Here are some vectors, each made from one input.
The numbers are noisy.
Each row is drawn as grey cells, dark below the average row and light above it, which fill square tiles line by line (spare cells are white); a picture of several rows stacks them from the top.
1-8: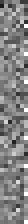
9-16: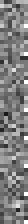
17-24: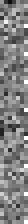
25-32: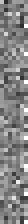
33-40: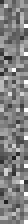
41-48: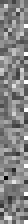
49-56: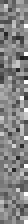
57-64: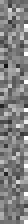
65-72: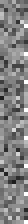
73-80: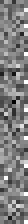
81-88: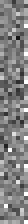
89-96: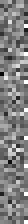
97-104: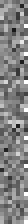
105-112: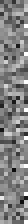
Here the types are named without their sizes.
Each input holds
either a point on a circle, or a node of a tree and four true/false values.
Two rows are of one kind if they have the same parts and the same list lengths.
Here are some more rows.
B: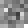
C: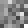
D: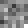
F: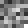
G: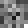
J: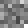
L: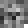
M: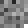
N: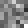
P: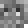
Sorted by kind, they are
B, C, D, J, M, N, P
F, G, L

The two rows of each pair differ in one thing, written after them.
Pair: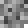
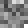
the node of the tree
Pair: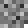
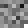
one of the four true/false values
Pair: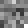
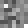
the node of the tree
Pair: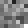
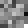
one of the four true/false values
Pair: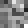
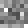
the node of the tree
